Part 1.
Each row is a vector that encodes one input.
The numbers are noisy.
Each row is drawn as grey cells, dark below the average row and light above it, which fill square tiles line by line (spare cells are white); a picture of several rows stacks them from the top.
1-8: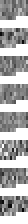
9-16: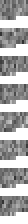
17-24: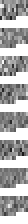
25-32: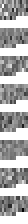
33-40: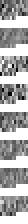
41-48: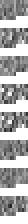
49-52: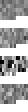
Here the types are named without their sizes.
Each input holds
a label and a point on a line.
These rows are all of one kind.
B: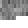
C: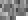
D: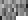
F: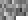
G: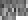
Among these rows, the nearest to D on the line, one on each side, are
B and C.
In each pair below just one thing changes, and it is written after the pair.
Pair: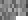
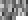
the label
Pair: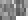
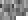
the label
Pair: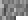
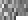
the place on the line
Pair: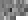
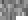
the place on the line
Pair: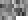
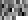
the place on the line
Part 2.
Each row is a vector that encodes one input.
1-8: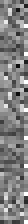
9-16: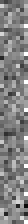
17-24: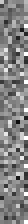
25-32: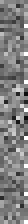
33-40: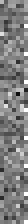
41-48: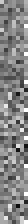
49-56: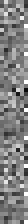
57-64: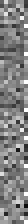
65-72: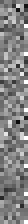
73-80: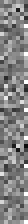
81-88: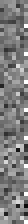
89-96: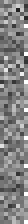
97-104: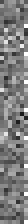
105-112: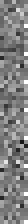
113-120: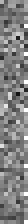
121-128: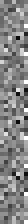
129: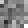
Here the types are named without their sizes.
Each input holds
either a point on a circle, or a node of a tree.
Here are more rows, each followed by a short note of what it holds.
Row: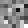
a node of a tree
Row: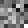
a node of a tree
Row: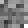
a point on a circle
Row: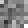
a point on a circle
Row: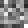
a node of a tree
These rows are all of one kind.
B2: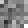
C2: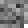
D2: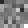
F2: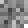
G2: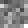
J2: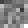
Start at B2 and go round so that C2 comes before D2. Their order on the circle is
B2, C2, D2, J2, G2, F2.
